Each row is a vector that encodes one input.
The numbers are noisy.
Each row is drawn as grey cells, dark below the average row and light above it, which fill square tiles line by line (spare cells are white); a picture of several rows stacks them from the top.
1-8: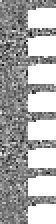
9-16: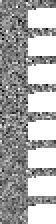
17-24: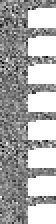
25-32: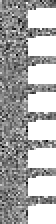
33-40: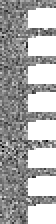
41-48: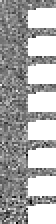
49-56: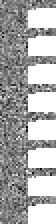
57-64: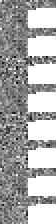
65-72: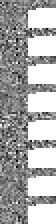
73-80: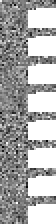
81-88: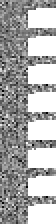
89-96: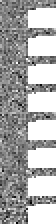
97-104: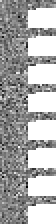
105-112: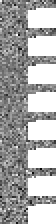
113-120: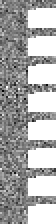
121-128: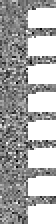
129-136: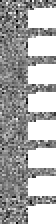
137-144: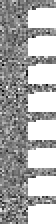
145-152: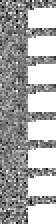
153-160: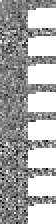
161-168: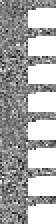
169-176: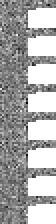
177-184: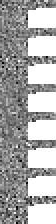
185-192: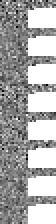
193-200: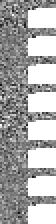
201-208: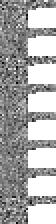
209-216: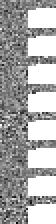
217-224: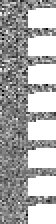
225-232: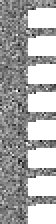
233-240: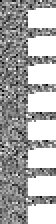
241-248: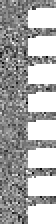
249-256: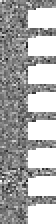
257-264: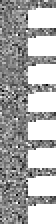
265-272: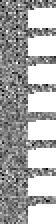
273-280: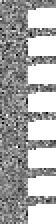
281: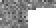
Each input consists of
either a point on a 6-point line and a true/false value, or a list of up to three points on a 7-point line.
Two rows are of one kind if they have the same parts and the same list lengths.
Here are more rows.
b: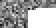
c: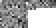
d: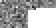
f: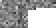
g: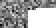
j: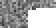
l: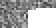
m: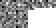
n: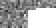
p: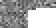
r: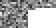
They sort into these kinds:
b, g
c, p
d, f, j
l, n
m, r

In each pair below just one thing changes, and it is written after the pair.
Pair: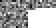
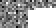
the true/false value
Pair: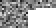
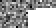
the place on the 6-point line
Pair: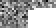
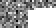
the place on the 6-point line
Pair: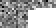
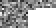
the true/false value
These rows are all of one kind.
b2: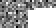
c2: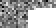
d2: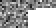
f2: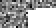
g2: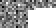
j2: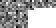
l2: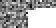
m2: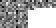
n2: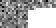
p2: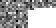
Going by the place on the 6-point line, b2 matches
f2, j2, l2 and p2.
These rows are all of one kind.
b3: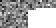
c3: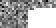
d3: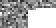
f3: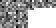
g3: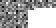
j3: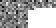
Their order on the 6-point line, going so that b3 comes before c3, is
f3, g3, j3, b3, c3, d3.
